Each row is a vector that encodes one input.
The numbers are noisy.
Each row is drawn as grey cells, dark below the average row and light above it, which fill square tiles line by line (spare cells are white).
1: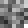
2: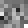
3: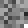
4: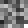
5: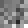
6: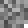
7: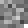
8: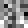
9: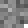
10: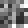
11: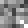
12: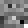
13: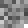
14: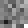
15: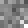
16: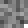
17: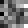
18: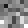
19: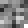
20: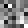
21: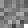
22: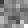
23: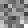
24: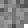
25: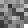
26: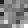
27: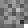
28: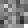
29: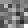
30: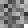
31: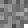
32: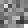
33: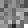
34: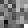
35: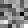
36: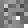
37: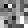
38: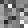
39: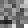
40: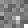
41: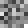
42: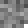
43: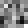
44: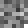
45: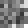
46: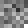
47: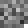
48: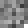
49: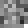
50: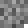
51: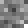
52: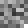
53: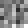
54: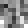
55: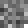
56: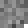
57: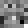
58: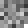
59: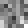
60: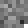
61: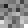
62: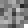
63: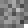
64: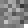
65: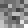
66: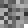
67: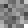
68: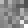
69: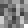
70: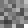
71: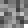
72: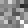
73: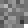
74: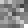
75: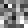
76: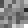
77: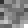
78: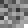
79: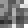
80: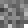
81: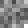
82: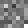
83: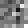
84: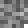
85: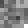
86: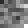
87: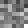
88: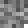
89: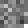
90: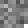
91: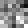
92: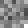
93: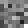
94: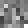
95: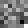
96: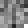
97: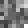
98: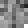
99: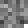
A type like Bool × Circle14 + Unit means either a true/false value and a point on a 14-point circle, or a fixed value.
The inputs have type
Bool × Line4 + Label5.
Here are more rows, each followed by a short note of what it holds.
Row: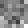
a point on a 4-point line and a true/false value
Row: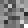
a point on a 4-point line and a true/false value
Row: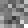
a point on a 4-point line and a true/false value
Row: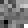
a point on a 4-point line and a true/false value
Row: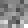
a point on a 4-point line and a true/false value
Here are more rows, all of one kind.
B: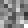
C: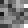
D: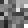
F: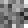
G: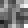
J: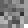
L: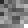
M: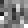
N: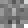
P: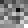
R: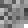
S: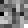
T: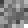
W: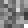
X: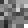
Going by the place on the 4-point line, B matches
F, G, N and W.
